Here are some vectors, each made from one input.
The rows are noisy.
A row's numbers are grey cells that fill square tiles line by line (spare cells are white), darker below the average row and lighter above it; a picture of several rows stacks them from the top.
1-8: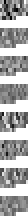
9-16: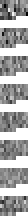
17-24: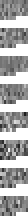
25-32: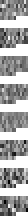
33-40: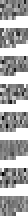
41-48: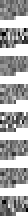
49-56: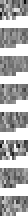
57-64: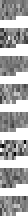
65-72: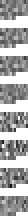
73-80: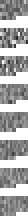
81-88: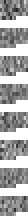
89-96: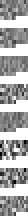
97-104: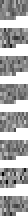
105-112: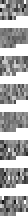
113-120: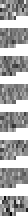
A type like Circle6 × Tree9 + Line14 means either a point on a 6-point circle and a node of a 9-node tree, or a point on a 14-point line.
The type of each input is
List2(Line13).
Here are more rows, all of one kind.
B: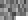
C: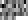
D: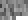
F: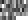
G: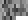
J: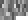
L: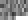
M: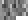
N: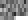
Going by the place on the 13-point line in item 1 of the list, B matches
F, G and N.
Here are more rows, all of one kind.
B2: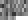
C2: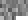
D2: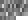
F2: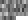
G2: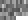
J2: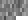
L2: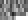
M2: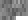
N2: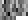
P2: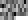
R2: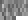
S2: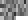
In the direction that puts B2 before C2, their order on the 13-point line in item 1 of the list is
G2, B2, L2, M2, P2, F2, S2, C2, R2, N2, J2, D2.
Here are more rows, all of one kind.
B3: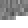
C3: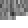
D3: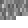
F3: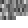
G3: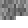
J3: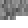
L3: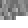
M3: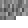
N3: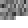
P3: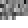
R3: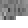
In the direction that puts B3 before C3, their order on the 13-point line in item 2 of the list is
B3, D3, L3, R3, F3, N3, G3, C3, M3, P3, J3.
